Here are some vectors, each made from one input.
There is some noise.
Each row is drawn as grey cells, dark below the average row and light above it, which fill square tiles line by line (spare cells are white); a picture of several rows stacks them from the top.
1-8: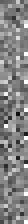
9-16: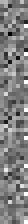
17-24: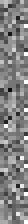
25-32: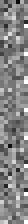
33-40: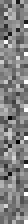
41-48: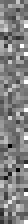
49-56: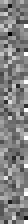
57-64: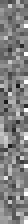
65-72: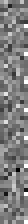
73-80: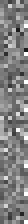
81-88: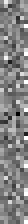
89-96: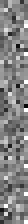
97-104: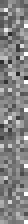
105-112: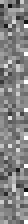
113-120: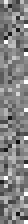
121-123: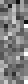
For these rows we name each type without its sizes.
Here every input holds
either a point on a circle, or a point on a line.
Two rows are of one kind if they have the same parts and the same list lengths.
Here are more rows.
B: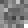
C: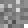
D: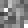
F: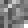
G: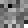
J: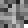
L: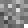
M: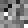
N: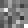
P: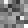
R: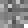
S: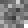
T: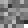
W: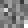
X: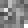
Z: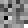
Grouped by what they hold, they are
B, C, D, F, L, N, R, S, W, X
G, J, M, P, T, Z

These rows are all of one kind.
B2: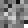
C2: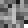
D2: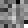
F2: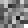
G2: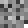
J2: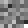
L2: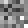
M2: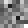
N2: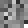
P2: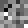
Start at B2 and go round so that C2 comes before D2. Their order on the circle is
B2, P2, N2, G2, L2, M2, F2, J2, C2, D2.
